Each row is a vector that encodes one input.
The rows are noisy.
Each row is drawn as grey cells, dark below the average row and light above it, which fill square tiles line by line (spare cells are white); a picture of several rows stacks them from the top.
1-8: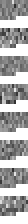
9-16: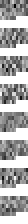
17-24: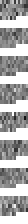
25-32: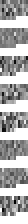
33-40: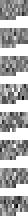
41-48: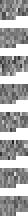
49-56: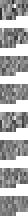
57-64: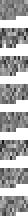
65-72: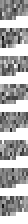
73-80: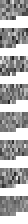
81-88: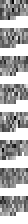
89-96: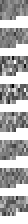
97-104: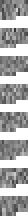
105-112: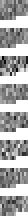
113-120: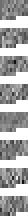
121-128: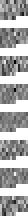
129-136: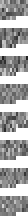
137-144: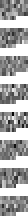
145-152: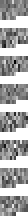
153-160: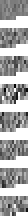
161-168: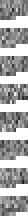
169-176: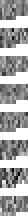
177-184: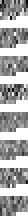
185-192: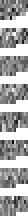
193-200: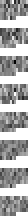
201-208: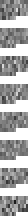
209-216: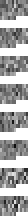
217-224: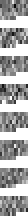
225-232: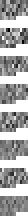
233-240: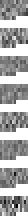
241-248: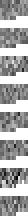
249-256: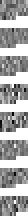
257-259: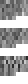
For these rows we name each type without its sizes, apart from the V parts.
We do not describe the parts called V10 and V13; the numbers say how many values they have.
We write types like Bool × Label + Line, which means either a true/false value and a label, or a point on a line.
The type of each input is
Bool × V10 × V13 + Line.
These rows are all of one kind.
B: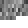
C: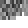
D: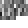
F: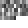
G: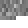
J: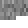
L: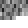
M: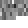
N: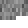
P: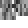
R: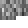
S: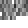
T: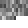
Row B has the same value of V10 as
D, G, L and R.
